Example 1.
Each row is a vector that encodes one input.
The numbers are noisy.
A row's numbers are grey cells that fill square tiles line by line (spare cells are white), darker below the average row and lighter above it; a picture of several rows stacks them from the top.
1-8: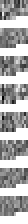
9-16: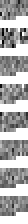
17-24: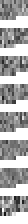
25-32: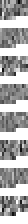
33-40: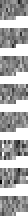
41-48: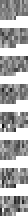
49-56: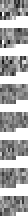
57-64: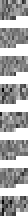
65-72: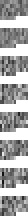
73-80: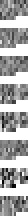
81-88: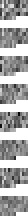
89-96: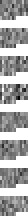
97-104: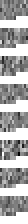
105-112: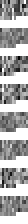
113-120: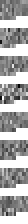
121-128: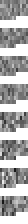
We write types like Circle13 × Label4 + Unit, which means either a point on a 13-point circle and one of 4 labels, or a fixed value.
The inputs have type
Bool × (Label10 + Line6).
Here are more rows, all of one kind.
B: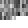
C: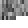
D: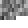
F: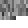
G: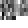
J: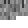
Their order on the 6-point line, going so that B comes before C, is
B, D, J, G, F, C.
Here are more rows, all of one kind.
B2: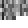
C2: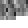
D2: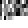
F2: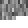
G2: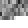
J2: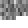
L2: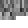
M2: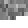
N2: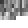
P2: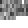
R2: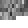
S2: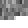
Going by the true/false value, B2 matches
F2 and N2.
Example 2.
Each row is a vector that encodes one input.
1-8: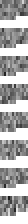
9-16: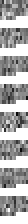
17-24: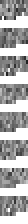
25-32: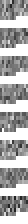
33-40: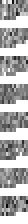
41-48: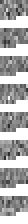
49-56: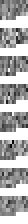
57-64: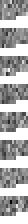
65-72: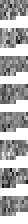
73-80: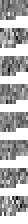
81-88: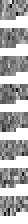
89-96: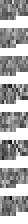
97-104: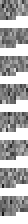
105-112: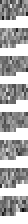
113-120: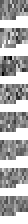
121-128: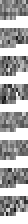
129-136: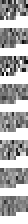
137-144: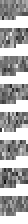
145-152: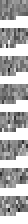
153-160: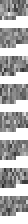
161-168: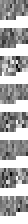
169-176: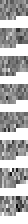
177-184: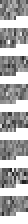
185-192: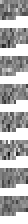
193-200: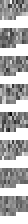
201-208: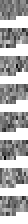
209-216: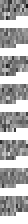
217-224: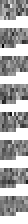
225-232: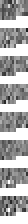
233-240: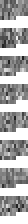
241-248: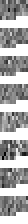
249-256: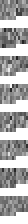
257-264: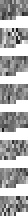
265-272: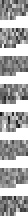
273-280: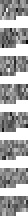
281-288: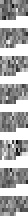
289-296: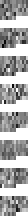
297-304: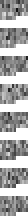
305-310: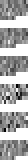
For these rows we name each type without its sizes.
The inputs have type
Bool × Circle + Tree + Unit.
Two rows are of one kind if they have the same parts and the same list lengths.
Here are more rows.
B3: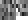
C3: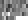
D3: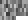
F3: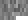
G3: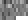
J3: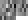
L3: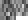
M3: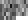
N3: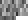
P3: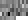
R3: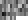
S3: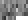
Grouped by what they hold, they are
B3, D3, F3, G3, R3, S3
C3, J3, L3, M3, N3
P3

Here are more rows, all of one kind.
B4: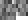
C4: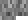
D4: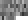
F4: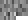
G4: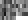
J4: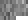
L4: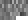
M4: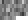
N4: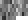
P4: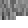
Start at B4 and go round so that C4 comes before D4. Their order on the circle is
B4, M4, N4, J4, F4, L4, C4, P4, G4, D4.
